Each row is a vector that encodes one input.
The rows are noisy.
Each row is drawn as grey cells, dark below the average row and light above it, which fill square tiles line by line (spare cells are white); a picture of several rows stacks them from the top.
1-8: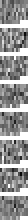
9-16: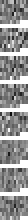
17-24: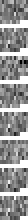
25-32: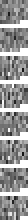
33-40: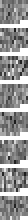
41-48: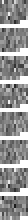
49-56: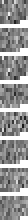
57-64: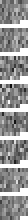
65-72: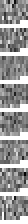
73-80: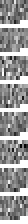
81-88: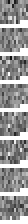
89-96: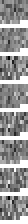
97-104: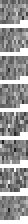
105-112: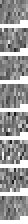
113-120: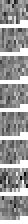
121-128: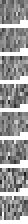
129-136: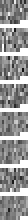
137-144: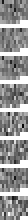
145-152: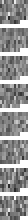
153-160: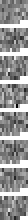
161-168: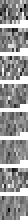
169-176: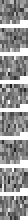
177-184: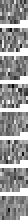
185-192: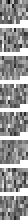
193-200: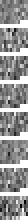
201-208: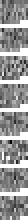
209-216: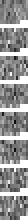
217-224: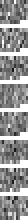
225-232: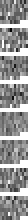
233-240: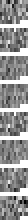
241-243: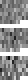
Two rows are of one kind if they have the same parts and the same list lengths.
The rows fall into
5 kinds.
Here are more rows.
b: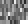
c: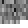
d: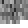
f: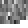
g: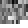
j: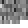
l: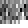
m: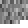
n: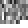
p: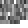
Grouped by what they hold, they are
b, f, p
c, d, j
g, n
l
m

